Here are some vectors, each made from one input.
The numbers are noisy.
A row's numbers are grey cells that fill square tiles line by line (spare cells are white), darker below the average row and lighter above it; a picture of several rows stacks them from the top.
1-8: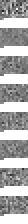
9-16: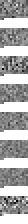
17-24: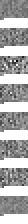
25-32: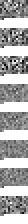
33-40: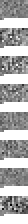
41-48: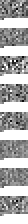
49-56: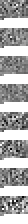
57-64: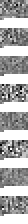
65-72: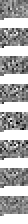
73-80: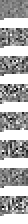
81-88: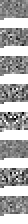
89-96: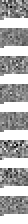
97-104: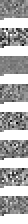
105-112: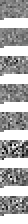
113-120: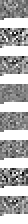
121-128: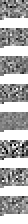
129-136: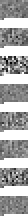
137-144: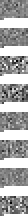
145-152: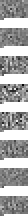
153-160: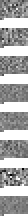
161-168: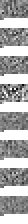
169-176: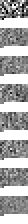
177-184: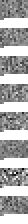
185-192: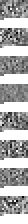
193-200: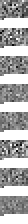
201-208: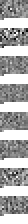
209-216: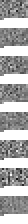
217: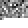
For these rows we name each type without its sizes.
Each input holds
either a point on a line, or a node of a tree.
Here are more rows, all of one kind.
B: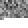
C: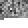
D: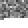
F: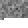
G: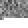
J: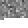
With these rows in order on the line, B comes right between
C and J.
